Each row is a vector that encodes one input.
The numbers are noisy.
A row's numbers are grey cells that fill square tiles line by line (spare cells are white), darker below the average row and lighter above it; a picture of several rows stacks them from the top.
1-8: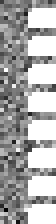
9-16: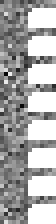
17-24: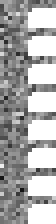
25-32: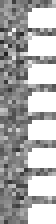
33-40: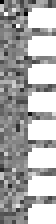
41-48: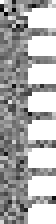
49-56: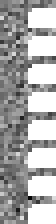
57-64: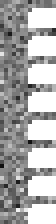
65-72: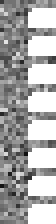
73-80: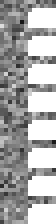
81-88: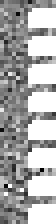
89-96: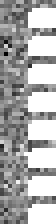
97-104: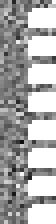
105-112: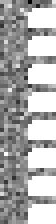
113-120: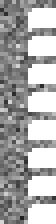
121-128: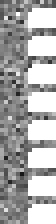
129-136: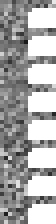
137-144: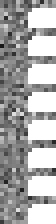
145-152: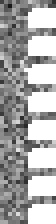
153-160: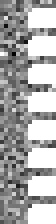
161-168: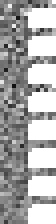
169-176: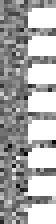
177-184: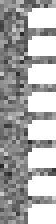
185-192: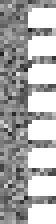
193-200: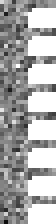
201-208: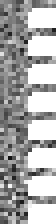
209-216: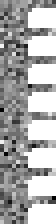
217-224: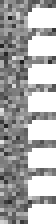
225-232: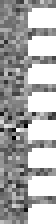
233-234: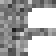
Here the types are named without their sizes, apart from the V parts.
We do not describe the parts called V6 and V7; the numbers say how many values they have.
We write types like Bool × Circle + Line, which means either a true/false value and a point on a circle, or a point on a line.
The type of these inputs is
(Bool × V6 + V7) × (Line + Tree).
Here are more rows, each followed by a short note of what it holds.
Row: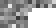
a point on a line, a true/false value and a value of V6
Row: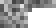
a point on a line and a value of V7
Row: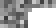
a node of a tree, a true/false value and a value of V6
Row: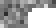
a node of a tree and a value of V7
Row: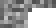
a point on a line and a value of V7
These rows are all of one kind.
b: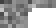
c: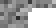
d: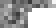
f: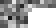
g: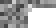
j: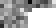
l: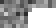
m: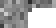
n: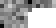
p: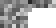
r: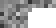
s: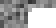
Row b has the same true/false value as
g, l, m and n.
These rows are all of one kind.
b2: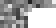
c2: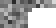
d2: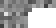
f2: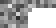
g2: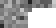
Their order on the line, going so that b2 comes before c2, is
b2, c2, f2, d2, g2.
